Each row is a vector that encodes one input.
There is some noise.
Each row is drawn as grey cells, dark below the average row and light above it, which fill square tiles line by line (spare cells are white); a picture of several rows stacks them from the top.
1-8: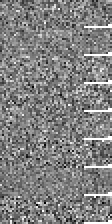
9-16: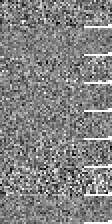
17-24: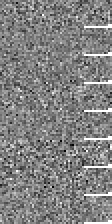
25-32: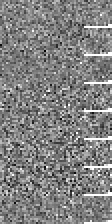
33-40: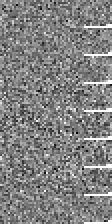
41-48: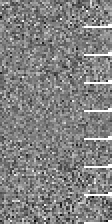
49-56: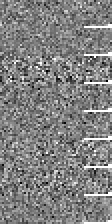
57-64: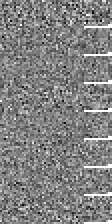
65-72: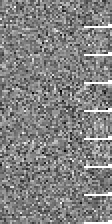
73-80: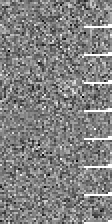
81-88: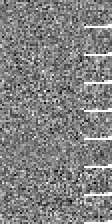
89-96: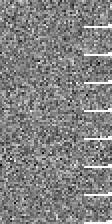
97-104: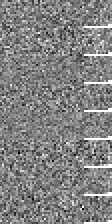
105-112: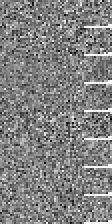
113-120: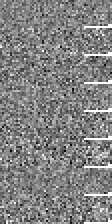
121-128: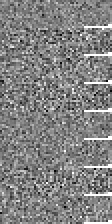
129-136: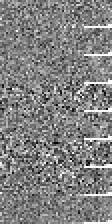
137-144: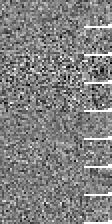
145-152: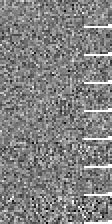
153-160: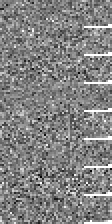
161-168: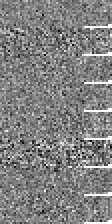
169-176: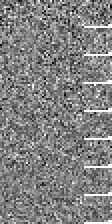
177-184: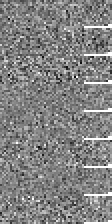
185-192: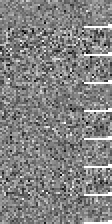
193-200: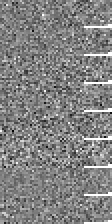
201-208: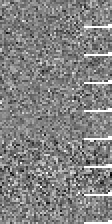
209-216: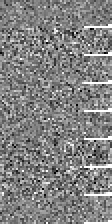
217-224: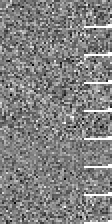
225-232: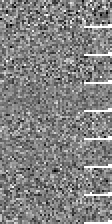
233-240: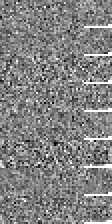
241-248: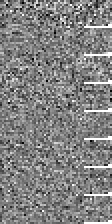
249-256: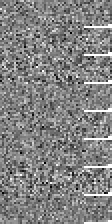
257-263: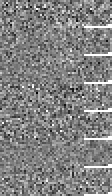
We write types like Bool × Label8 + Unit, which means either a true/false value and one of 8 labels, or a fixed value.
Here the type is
(Bool × Bool × Bool + Unit) × Line5 × Tree13 × Tree13.
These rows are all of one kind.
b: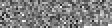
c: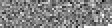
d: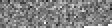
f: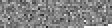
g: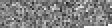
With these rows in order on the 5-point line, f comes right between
c and d.
